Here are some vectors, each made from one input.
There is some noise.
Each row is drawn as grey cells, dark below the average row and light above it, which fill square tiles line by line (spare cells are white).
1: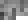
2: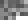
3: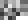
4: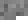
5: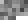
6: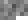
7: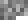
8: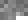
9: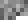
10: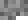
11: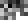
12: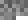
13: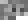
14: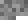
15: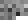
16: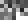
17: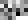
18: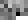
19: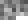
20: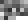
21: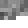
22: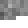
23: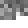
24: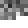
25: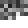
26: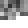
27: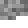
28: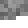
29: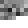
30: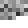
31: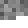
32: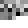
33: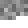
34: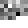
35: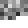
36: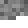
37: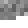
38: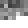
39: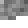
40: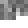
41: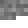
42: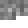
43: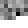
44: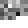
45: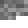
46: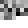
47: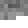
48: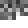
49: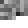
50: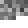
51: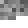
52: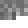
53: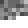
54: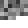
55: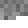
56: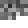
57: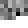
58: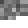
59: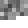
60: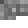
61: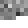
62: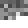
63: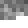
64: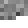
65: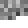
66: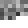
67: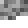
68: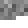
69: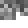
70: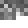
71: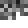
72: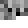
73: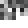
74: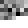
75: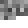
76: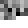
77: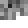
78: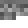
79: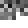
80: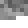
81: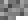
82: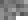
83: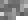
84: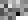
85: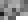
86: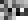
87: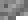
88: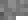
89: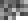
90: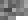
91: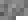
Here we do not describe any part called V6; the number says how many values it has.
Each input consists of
a value of V6, together with either one of 5 labels, or three true/false values.
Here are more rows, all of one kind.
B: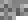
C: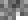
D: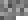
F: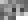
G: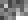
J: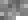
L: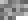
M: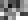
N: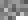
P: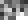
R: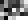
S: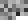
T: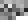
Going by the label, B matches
J, L and M.
